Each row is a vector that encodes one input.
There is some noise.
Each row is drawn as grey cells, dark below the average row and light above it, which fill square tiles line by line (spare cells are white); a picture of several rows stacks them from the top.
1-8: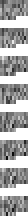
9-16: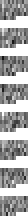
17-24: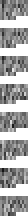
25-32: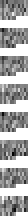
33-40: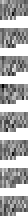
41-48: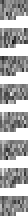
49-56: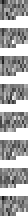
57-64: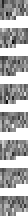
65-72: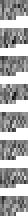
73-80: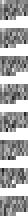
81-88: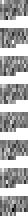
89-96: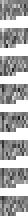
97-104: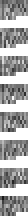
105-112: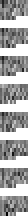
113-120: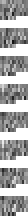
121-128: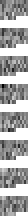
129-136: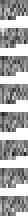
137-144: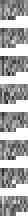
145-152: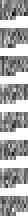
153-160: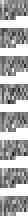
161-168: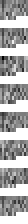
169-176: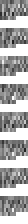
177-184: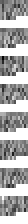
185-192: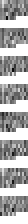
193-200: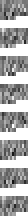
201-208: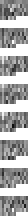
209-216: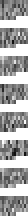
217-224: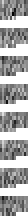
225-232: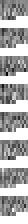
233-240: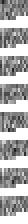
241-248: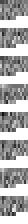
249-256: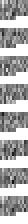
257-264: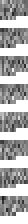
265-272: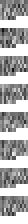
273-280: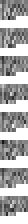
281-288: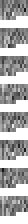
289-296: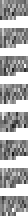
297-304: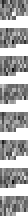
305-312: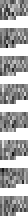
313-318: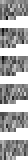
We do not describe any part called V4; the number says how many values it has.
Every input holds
a point on a 17-point circle, a true/false value and a value of V4.
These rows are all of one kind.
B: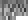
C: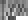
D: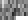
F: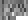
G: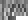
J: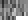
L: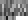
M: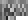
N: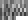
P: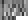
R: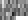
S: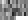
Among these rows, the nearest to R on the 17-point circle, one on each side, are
B and P.
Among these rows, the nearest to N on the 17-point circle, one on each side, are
G and J.
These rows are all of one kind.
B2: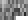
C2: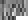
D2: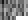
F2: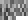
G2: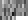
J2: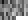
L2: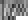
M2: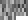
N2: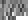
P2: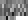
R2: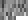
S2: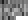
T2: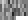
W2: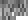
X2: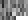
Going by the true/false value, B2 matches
F2, G2, P2 and T2.
